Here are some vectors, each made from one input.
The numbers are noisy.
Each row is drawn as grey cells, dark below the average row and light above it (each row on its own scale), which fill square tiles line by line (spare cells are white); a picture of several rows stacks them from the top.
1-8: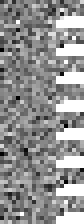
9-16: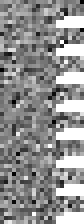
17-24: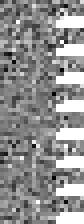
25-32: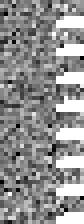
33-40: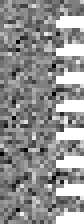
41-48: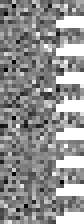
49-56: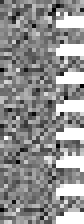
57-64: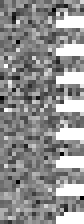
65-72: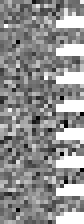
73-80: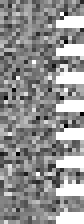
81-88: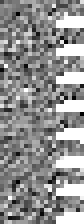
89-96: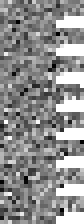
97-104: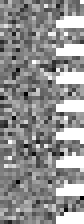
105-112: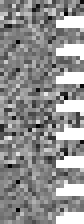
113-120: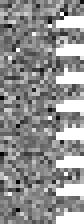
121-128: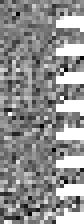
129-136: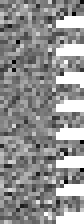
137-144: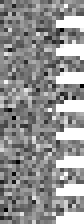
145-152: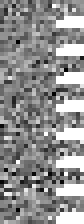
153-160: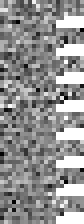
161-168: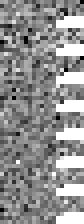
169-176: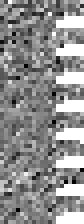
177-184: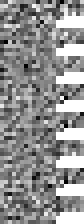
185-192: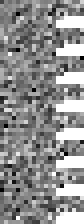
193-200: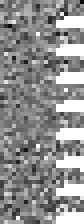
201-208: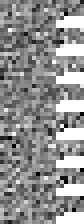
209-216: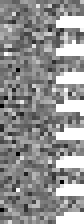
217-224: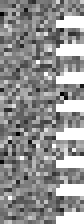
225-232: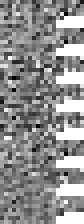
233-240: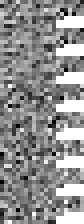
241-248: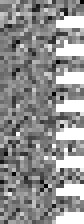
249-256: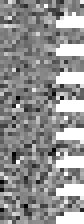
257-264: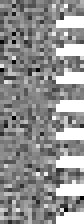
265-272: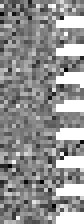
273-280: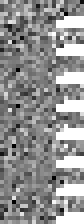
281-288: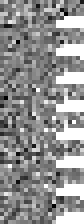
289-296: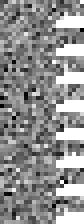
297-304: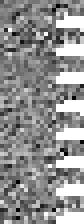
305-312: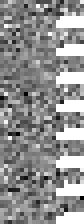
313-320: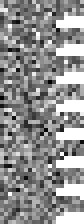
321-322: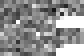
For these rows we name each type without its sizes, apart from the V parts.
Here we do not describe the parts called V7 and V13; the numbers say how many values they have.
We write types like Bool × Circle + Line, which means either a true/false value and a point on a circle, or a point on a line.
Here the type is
(Circle + Unit) × Line × V13 + Tree × V7.
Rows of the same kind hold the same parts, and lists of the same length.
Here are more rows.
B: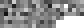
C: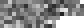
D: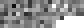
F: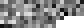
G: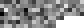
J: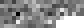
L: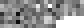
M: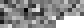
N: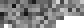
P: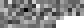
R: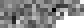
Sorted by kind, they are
B, C, D, N, R
F
G, J, L, M, P

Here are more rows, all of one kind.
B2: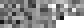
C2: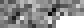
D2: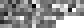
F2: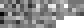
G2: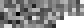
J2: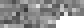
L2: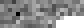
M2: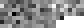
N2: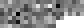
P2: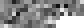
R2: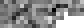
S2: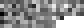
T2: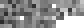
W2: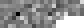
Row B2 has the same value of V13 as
G2, M2, P2 and T2.
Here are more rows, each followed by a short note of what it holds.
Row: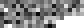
a point on a circle, a point on a line and a value of V13
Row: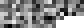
a node of a tree and a value of V7
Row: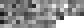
a point on a circle, a point on a line and a value of V13
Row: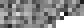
a node of a tree and a value of V7
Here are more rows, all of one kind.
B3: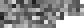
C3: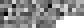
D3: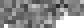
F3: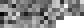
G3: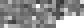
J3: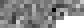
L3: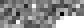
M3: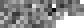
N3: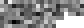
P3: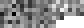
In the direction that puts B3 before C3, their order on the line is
M3, J3, L3, D3, G3, N3, B3, F3, P3, C3.
